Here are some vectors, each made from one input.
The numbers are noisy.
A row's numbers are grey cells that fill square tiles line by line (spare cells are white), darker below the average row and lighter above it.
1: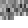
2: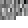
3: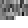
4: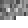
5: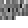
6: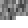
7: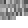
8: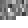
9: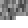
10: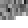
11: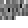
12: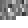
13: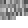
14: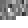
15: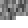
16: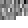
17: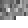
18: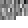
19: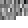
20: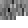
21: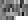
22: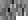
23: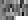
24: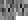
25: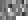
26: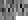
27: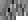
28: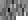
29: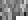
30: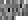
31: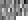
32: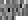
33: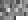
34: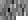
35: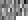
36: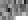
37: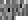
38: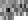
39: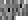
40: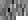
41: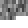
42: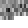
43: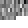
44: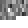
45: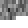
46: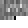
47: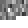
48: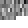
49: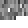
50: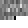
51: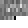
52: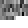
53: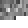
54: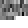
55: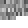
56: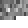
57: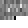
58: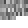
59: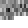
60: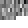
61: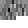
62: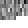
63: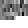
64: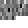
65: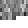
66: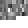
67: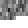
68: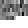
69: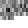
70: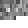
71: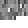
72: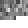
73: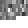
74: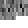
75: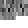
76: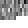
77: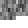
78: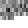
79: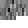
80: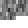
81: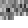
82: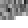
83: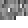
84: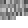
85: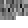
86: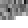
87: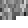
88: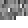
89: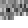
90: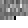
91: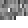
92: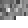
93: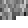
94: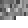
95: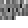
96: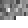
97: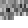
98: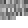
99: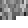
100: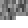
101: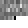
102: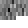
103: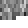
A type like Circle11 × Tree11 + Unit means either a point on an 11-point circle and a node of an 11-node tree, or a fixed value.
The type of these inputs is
Bool × Line7.
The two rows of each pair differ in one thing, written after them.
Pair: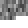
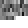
the place on the 7-point line
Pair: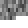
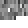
the true/false value
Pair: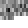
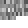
the true/false value
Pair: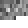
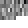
the place on the 7-point line
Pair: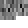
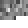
the true/false value
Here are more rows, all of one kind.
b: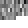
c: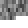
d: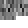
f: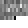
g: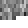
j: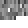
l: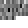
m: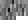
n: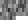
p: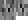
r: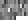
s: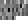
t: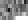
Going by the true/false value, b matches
f, g, j and r.
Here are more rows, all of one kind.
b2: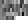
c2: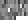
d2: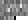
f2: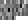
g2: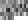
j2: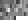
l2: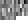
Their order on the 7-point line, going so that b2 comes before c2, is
b2, f2, j2, d2, c2, l2, g2.
